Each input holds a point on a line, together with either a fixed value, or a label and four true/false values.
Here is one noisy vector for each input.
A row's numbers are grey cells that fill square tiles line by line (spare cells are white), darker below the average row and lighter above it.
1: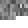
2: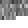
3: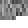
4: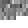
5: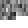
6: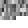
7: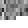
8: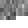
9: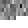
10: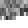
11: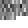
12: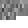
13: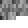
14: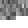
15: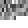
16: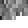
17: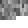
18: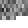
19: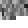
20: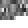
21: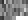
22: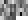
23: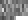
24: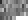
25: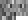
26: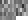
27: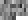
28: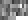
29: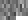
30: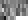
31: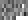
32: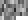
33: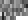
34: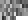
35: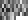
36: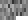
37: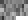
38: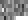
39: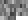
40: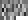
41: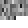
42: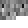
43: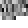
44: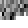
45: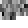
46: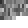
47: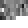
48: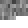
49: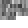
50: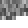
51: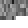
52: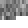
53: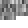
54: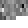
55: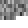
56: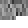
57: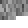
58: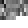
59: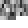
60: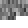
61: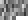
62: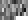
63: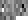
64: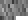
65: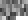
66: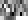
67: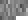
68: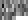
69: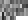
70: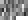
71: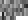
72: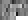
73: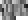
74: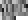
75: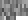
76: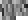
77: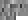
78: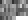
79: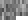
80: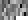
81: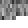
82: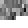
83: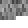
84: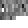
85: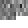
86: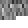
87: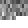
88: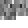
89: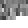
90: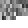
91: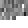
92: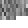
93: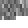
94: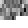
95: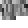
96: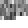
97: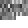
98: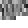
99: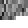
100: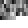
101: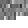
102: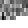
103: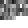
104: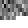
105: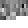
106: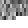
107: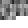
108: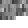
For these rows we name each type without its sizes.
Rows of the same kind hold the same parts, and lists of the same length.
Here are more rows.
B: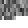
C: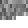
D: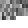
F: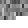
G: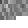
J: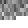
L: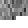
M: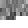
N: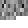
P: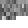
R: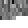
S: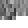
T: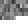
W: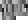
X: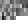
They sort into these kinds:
B, C, F, G, J, L, M, N, P, R, S, T
D, W, X

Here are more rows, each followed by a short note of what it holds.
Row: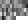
a point on a line
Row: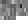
a label, a point on a line and four true/false values
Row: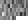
a label, a point on a line and four true/false values
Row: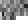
a point on a line
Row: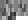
a label, a point on a line and four true/false values
